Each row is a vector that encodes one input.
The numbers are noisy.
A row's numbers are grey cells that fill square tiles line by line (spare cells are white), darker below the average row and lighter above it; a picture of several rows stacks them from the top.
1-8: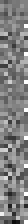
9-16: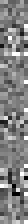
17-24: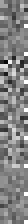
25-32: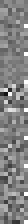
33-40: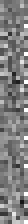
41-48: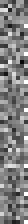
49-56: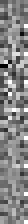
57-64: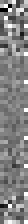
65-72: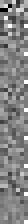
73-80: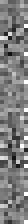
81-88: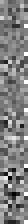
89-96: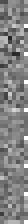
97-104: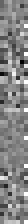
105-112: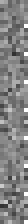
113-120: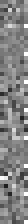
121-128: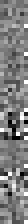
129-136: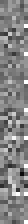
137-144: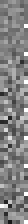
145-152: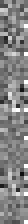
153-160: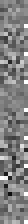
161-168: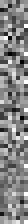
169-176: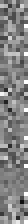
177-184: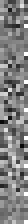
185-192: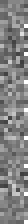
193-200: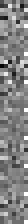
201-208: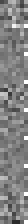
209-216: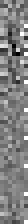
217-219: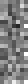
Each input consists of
a point on a 5-point line and a point on a 6-point line.
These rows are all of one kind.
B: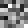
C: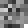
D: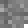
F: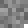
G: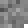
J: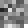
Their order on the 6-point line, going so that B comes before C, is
F, D, B, C, J, G.
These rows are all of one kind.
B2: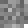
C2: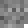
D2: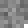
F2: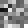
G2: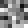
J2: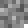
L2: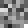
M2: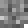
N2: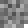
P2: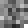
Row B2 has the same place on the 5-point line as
J2, L2 and P2.
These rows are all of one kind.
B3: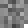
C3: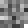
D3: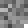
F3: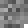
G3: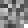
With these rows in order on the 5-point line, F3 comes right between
C3 and D3.
